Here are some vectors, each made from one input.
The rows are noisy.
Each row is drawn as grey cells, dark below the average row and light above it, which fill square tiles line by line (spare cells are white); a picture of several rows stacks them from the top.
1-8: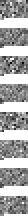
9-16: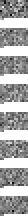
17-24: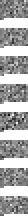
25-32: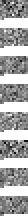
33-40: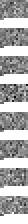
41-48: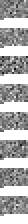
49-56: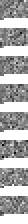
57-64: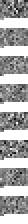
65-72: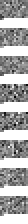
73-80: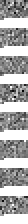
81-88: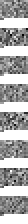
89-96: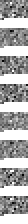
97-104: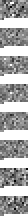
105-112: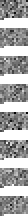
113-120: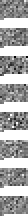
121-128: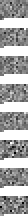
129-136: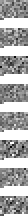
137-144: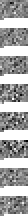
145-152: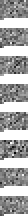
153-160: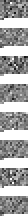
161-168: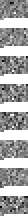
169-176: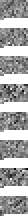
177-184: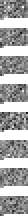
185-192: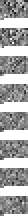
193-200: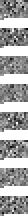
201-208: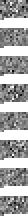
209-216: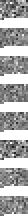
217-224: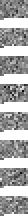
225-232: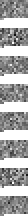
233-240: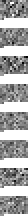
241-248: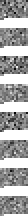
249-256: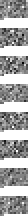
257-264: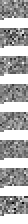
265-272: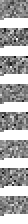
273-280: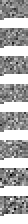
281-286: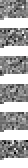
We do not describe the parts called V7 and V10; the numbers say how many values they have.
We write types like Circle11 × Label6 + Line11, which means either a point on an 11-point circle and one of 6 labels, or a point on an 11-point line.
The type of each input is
(Line8 × Tree12 × V7 + V10) × Line11.
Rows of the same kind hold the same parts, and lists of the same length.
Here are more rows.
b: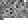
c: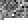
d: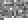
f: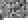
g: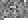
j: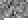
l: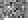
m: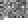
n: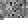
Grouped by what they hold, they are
b, d, f, g, j, l, m, n
c

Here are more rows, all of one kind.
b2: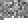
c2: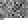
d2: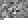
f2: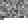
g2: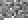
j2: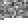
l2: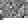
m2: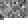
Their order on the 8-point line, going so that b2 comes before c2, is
m2, b2, d2, g2, c2, j2, l2, f2.
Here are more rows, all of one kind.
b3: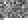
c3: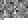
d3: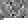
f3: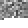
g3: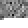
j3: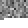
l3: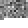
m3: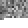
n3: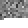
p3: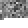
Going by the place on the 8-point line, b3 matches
d3, m3, n3 and p3.
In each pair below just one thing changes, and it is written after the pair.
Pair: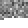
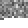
the node of the tree
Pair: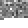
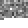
the place on the 11-point line
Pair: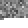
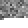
the value of V7
